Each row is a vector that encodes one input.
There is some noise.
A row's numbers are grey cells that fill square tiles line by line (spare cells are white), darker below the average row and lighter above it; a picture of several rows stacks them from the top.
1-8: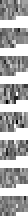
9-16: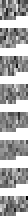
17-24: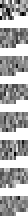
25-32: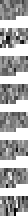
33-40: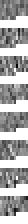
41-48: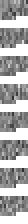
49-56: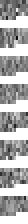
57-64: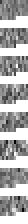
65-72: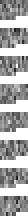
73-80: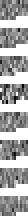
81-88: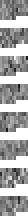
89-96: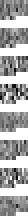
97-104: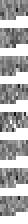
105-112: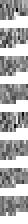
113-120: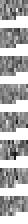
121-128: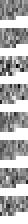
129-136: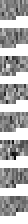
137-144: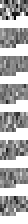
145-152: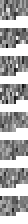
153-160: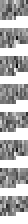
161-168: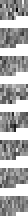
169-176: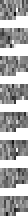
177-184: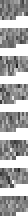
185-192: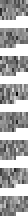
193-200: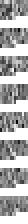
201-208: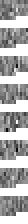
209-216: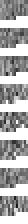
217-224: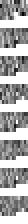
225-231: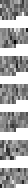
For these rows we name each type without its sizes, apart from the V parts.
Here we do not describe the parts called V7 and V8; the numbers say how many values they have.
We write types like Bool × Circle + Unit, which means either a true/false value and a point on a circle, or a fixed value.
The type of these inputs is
Bool × (Line + V8) × V7.
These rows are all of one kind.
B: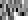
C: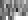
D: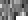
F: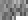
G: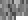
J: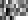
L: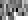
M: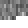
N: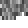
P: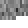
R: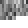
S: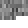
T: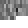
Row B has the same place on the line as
G and N.
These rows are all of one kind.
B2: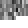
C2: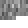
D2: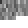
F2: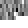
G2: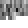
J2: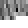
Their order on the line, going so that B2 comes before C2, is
F2, J2, B2, G2, D2, C2.
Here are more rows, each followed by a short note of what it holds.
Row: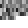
a point on a line, a true/false value and a value of V7
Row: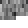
a point on a line, a true/false value and a value of V7
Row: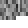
a point on a line, a true/false value and a value of V7
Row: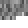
a point on a line, a true/false value and a value of V7
